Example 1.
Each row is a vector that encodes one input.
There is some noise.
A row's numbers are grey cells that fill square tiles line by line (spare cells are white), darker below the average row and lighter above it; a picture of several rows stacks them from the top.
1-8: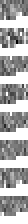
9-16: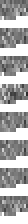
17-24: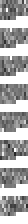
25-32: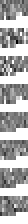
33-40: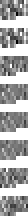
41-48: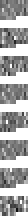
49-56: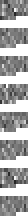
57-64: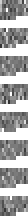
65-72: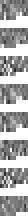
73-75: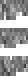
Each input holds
one of 11 labels.
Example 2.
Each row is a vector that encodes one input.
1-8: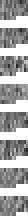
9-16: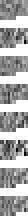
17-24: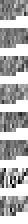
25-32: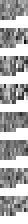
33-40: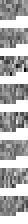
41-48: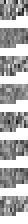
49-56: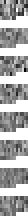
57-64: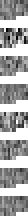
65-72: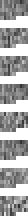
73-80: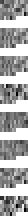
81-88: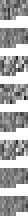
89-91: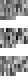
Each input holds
a point on an 8-point line.
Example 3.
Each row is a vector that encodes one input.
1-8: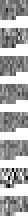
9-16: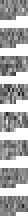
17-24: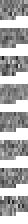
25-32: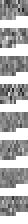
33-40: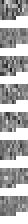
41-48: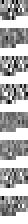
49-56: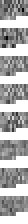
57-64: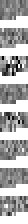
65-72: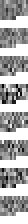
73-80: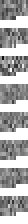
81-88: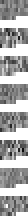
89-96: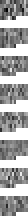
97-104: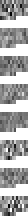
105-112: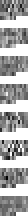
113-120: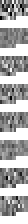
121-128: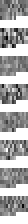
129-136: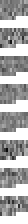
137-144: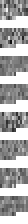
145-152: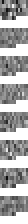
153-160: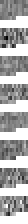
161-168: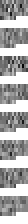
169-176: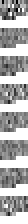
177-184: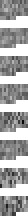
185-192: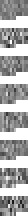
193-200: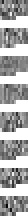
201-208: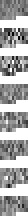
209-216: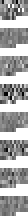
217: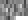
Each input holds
five true/false values.
